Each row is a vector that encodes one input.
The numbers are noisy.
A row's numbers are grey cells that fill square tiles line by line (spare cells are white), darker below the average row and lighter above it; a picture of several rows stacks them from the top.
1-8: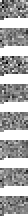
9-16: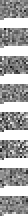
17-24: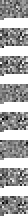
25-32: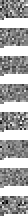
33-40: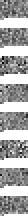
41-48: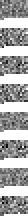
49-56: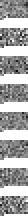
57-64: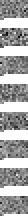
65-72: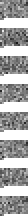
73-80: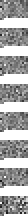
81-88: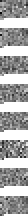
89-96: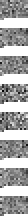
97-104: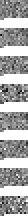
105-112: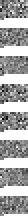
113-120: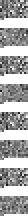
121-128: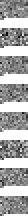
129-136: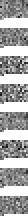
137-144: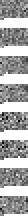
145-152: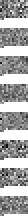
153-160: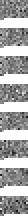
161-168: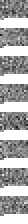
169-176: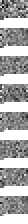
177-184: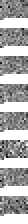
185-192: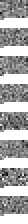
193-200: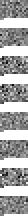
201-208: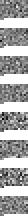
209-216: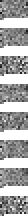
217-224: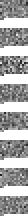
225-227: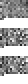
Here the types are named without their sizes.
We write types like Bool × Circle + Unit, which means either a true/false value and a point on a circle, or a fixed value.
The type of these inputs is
Bool × Bool × Bool + List(Line).
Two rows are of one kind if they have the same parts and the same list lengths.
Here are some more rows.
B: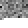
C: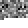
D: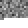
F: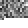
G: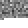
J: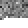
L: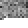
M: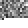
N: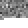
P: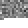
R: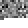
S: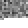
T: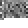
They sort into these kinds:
B, D, J, L, N
C, F, M, R
G, P, S
T

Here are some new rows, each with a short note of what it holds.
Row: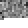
a list of two items
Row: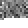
the empty list
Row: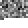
three true/false values
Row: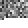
three true/false values
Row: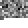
three true/false values
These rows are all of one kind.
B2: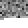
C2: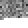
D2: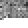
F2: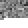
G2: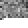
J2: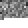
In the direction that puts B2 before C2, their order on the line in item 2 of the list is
B2, J2, F2, C2, D2, G2.
